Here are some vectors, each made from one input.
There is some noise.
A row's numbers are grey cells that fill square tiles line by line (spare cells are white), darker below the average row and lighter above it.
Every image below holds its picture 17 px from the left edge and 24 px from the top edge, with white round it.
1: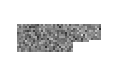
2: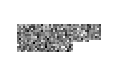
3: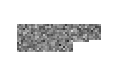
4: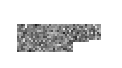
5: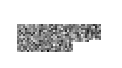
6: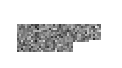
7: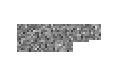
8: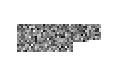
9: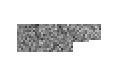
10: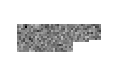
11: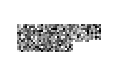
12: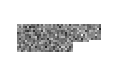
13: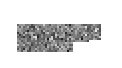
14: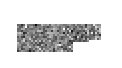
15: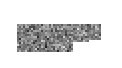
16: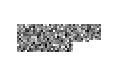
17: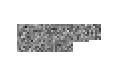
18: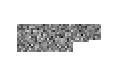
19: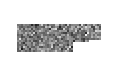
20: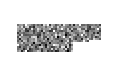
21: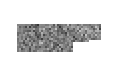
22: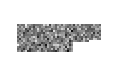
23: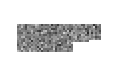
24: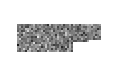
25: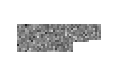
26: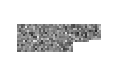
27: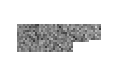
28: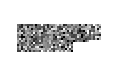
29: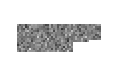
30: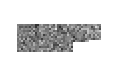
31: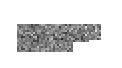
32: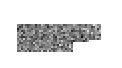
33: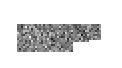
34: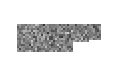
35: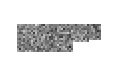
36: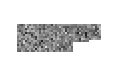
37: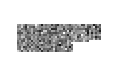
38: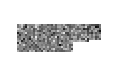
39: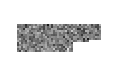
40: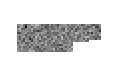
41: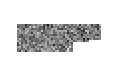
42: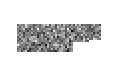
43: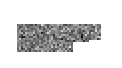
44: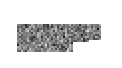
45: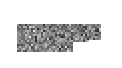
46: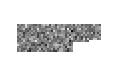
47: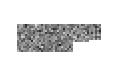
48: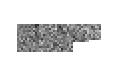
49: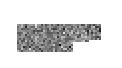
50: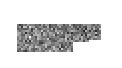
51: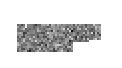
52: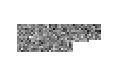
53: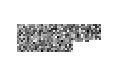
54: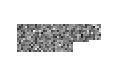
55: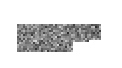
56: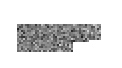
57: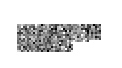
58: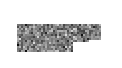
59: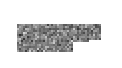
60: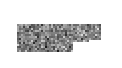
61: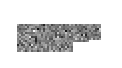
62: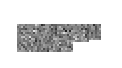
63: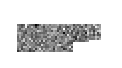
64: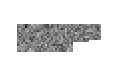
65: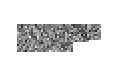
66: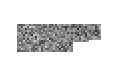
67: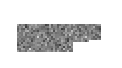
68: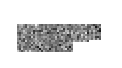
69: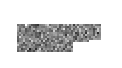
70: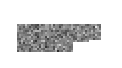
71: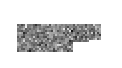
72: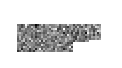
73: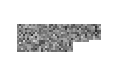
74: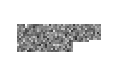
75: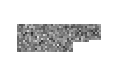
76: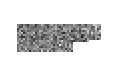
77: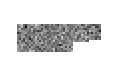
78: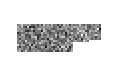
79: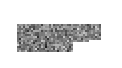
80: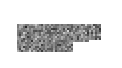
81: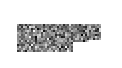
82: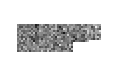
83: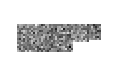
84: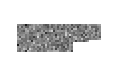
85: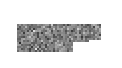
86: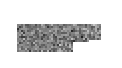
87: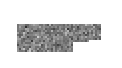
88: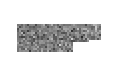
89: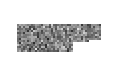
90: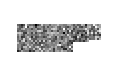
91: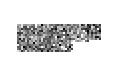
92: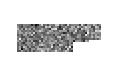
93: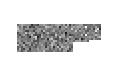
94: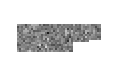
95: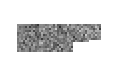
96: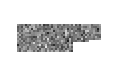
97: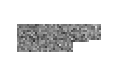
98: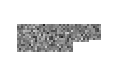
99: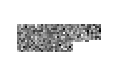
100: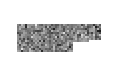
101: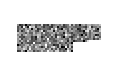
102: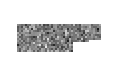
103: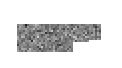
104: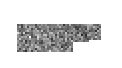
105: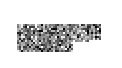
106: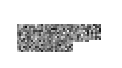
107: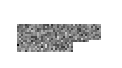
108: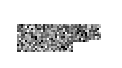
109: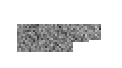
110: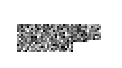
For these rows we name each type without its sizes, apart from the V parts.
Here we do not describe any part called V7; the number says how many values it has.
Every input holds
a point on a line, together with either a point on a line, or a value of V7.
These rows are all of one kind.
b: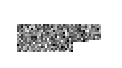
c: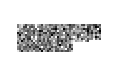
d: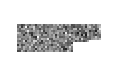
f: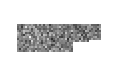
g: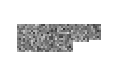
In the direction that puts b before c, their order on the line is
d, f, g, b, c.
